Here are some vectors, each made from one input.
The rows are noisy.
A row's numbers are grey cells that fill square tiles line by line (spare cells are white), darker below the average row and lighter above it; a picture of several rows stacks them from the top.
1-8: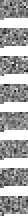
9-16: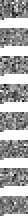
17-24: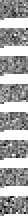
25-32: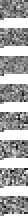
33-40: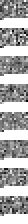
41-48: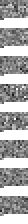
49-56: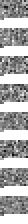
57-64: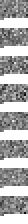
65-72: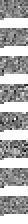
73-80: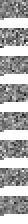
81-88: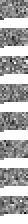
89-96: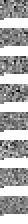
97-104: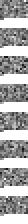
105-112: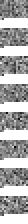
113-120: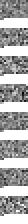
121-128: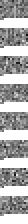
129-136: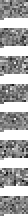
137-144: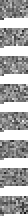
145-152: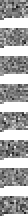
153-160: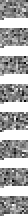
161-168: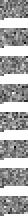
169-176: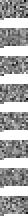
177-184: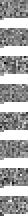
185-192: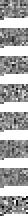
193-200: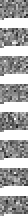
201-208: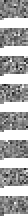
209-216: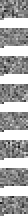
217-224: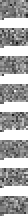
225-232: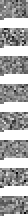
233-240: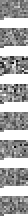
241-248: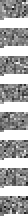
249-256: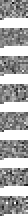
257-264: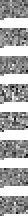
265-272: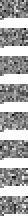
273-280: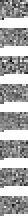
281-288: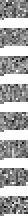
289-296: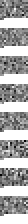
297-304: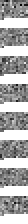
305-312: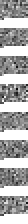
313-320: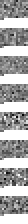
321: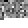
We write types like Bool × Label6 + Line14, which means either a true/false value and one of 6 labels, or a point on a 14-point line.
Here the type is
(Bool × Bool × Bool + Line7) × Circle11 × Circle11 × Line7.
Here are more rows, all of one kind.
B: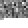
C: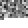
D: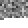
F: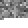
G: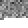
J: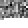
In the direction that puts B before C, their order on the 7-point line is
F, J, B, D, G, C.
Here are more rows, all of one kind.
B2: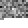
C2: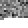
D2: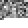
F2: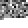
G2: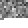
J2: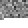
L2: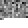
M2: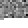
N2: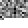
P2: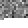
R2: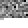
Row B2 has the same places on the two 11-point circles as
J2, M2, P2 and R2.
